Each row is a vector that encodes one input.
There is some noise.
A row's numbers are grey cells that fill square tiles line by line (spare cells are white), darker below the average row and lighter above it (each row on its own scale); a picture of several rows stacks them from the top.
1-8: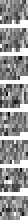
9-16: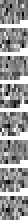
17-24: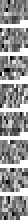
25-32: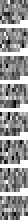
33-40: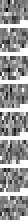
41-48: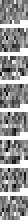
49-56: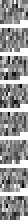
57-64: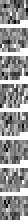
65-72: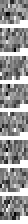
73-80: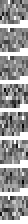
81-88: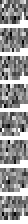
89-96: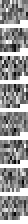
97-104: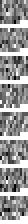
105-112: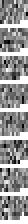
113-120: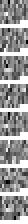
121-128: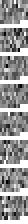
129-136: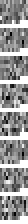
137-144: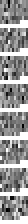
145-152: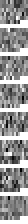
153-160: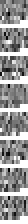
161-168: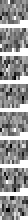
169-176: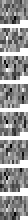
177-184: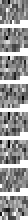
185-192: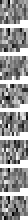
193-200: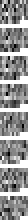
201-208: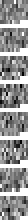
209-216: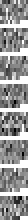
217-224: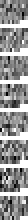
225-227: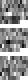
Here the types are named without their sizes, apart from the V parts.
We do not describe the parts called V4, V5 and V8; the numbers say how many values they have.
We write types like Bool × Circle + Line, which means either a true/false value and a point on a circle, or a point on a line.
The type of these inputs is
((Bool × Bool × Bool × Bool + V8) × V5 + Unit) × V4 + Circle × Circle.
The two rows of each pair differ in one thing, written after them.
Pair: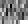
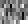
the value of V5
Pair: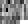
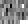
the value of V4
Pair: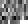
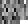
the value of V8
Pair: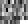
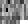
the value of V8
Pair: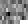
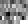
the value of V8
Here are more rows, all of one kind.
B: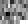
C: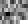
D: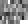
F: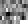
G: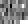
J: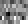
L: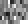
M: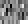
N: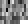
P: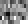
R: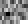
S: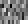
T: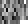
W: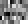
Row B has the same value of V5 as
C, R and T.
